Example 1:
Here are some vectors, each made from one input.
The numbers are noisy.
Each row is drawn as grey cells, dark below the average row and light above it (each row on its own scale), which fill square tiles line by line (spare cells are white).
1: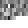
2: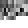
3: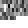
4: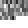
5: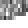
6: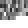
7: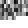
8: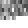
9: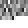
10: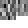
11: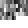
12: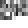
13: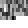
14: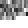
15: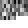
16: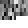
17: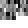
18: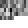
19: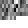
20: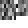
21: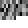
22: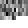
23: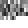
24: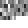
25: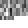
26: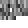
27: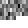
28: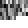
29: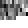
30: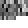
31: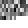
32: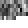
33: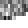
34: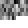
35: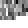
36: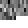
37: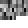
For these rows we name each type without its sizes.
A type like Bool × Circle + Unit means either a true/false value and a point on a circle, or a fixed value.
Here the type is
Line.
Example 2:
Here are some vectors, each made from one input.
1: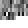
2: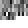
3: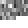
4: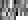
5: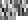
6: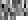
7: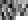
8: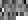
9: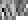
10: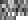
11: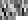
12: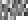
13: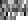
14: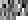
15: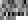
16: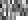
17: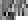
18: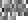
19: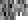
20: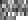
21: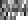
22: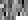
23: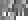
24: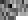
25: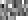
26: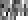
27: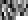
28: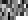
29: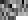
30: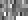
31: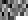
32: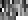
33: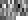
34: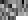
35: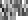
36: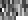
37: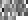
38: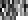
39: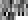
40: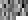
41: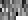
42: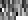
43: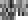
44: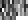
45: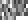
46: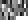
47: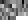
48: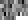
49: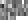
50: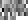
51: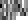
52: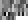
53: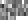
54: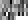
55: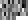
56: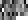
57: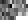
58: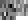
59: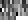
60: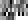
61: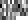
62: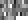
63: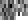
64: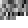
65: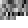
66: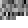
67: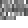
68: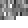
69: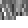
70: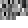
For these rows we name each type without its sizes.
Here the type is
Bool × Bool × Bool × Bool.
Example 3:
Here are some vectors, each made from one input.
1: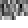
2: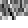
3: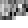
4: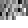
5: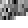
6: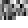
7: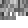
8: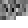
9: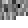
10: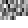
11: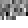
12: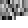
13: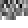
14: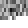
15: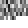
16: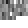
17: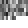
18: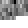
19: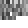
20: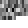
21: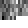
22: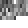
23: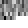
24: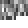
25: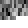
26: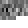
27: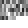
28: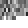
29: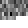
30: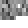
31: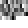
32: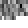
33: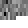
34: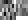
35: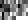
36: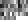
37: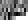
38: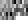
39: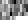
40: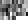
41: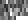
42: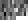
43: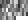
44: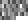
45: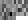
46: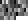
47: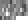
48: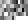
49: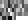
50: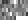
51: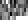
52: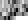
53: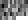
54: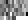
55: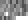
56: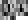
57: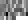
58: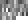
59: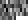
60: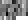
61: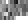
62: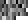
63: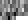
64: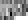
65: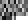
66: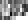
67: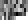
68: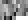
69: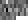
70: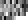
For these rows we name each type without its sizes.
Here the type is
Line × Line.
